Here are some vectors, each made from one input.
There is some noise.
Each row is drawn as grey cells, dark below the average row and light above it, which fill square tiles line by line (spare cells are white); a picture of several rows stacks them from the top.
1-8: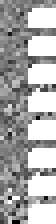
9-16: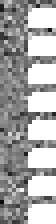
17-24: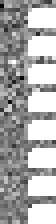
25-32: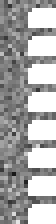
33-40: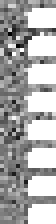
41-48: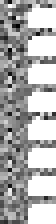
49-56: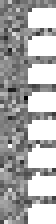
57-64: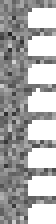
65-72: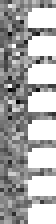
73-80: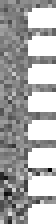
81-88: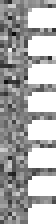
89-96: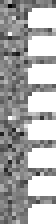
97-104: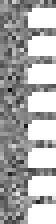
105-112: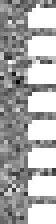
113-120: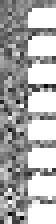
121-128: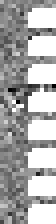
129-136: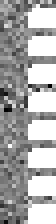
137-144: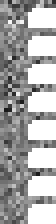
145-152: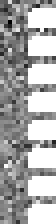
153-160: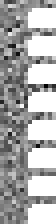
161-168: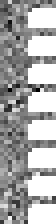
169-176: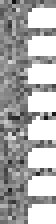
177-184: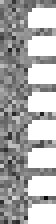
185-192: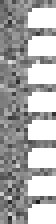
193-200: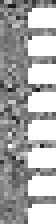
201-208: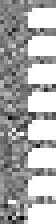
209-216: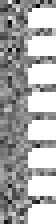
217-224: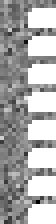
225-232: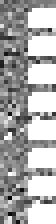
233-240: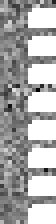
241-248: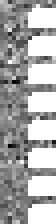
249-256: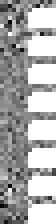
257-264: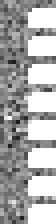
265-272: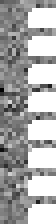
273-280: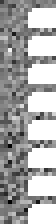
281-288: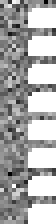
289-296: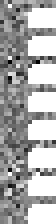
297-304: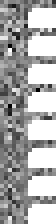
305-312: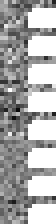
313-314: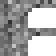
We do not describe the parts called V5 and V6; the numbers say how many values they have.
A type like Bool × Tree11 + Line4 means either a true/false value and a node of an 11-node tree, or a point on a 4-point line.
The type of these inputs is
(Bool × Bool × Bool × Bool + V6) × (Tree13 + V5) + Line9.
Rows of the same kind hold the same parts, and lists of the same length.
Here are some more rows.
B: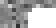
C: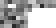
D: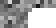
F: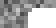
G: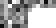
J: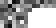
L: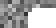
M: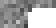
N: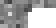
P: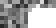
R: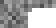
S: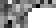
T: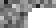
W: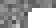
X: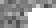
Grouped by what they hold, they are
B, J, N, X
C, M, R
D, L, S, W
F, T
G, P

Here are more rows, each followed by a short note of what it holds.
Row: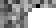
four true/false values and a value of V5
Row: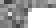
a value of V5 and a value of V6
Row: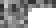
a point on a 9-point line
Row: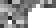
a value of V5 and a value of V6
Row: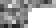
a point on a 9-point line
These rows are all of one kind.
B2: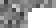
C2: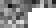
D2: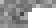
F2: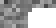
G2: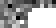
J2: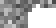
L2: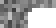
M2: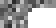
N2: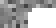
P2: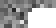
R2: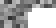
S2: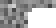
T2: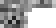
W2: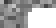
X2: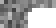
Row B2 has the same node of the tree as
D2, L2, R2 and X2.
